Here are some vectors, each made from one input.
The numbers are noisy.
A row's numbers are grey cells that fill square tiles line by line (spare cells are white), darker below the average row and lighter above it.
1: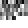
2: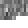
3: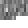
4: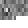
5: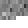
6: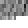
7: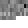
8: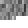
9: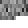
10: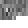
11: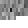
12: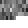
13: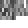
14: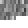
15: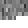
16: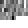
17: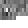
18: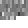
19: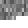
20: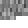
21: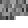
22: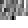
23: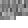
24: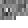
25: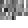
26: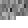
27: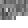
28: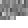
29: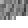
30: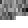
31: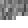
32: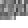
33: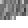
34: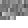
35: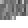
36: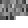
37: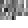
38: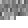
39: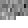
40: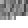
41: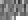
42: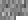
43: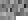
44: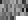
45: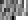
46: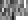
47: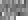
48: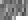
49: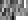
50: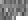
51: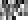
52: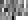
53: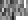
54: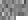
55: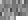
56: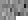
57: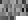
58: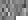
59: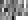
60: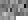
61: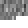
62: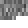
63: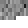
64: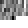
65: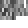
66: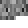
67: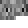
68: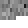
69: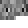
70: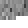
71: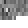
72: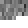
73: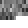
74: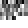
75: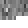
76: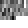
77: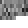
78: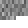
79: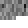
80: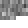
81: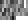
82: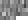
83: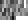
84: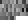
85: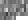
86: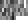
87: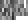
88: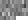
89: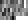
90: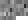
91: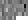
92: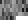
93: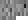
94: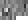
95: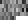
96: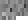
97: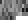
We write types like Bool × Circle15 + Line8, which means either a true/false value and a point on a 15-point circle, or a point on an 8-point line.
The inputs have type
List3(Bool × Line5).
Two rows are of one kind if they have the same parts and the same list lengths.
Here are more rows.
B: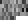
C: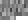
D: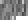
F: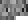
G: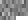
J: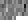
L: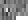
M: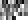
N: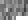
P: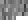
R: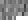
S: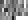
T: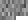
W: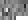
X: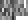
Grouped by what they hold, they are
B, F
C, D, G, J, L, N, P, R, T, W
M
S, X

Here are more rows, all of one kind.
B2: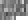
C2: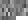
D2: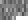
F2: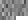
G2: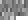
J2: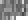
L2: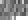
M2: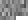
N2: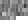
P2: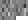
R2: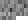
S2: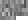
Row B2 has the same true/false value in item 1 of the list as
D2, J2 and L2.
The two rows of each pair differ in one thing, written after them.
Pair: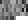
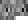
the place on the 5-point line in item 1 of the list
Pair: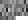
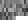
the true/false value in item 1 of the list
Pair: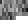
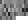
the place on the 5-point line in item 1 of the list
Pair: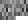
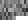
the true/false value in item 1 of the list
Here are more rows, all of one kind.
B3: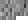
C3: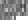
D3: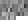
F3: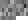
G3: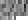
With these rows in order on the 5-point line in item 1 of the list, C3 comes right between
B3 and D3.
